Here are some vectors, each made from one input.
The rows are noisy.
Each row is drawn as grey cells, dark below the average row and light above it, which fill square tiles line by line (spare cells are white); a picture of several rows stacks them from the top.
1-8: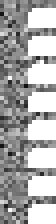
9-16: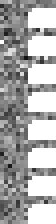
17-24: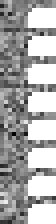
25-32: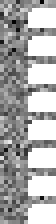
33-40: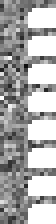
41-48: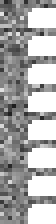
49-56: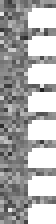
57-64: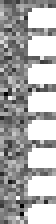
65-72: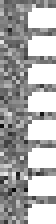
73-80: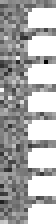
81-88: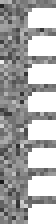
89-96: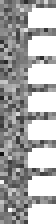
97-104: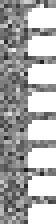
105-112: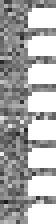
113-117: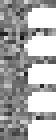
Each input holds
four true/false values, together with either a point on a 5-point line, or a point on a 6-point line.
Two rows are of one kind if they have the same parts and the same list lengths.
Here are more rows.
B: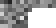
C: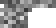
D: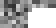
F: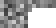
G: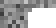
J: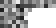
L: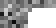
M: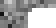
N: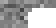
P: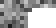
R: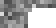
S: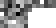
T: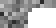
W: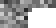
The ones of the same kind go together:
B, C, D, F, R, S, W
G, J, L, M, N, P, T

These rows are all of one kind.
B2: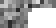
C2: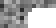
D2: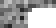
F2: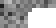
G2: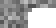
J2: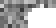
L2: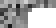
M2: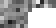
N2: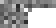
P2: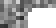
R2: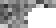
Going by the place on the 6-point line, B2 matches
C2, J2, M2 and P2.
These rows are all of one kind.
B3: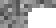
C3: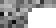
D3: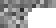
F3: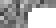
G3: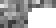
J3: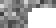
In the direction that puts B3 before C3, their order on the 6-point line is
B3, F3, C3, J3, G3, D3.
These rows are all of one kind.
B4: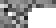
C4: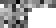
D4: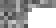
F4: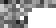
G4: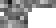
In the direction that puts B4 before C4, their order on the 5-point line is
D4, B4, F4, C4, G4.
